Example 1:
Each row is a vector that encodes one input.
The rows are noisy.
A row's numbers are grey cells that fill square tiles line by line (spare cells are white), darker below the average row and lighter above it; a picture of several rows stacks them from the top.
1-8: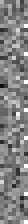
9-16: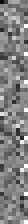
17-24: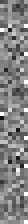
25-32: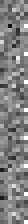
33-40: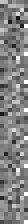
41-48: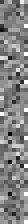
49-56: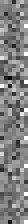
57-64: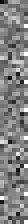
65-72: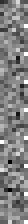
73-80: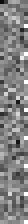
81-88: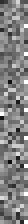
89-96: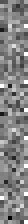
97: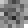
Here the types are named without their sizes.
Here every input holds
either a label, or four true/false values.
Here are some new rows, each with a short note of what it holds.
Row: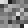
a label
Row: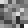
a label
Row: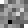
a label
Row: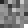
four true/false values
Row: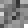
four true/false values
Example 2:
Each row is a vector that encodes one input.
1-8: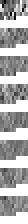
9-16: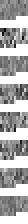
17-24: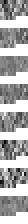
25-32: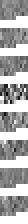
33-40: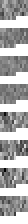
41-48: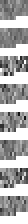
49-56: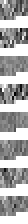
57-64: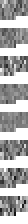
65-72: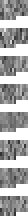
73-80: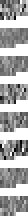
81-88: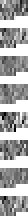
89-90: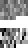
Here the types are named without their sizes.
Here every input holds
a point on a line and three true/false values.
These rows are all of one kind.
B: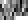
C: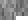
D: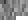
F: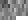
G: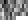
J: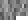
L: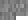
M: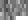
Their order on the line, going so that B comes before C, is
J, L, B, G, M, D, C, F.
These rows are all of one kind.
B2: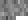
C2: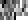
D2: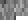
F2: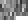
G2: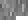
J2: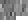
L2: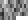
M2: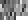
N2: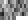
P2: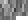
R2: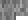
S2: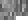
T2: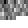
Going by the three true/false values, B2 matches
L2 and P2.
